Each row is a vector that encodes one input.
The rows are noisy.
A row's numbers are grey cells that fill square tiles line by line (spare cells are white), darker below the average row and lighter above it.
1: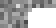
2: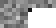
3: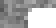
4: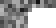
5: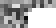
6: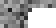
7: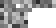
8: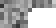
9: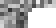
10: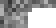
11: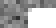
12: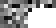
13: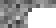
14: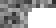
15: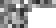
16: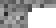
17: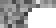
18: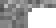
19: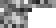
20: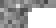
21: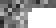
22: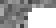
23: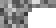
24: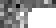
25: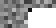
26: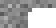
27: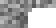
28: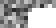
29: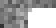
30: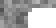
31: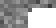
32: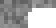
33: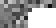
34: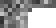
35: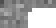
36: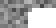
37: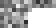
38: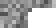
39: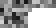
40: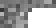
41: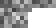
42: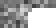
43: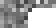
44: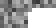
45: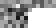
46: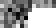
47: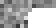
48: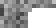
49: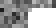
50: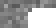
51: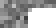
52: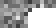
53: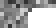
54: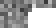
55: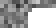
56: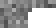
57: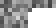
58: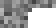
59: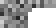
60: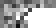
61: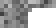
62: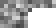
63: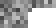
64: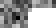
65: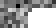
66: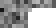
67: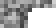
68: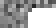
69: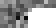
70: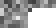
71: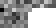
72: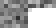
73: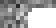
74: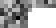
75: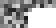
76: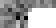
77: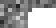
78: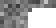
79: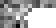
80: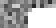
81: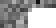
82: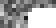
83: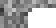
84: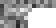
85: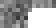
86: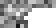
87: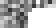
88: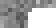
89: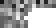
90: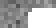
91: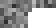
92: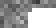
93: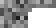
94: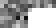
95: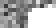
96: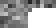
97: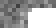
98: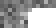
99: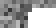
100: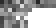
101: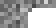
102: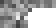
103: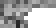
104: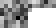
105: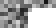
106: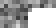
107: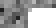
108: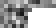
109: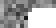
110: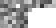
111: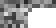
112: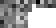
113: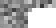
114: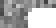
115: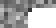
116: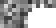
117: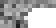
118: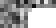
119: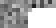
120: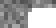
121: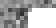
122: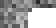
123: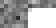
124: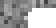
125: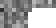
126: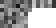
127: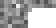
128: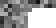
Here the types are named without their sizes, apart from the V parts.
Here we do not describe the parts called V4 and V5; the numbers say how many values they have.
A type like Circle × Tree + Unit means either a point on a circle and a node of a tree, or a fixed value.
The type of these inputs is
(Bool × Bool × Bool + V5) × (Line + V4).
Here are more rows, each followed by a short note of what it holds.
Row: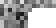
a point on a line and three true/false values
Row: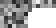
three true/false values and a value of V4
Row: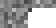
a value of V4 and a value of V5
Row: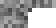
a value of V4 and a value of V5
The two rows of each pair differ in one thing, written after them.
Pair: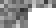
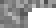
one of the three true/false values
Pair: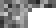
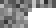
one of the three true/false values
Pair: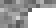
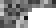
one of the three true/false values
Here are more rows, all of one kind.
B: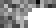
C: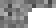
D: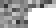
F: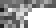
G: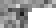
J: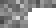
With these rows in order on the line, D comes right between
B and C.
